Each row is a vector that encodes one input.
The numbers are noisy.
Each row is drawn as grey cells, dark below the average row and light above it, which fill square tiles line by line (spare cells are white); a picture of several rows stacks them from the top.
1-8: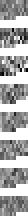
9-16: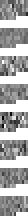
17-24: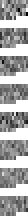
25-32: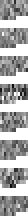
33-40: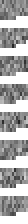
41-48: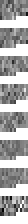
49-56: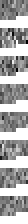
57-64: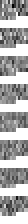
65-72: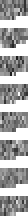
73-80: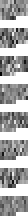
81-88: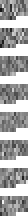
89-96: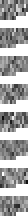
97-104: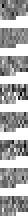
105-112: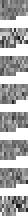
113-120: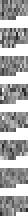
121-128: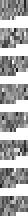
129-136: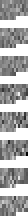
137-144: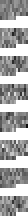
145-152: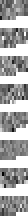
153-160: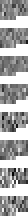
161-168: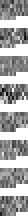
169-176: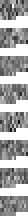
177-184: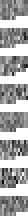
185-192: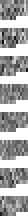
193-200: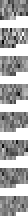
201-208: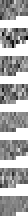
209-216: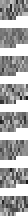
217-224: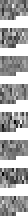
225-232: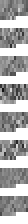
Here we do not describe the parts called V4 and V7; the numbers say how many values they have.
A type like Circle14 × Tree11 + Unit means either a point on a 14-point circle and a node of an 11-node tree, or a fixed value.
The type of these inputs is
Bool × (Label6 × V7 + V4) + Line5.
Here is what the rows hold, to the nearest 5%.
About 20% of them hold a point on a 5-point line. The rest hold a true/false value, together with either one of 6 labels and a value of V7, or a value of V4.
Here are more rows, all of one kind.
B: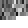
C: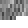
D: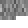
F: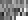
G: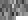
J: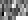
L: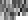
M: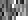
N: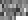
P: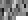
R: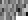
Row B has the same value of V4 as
D, G and P.
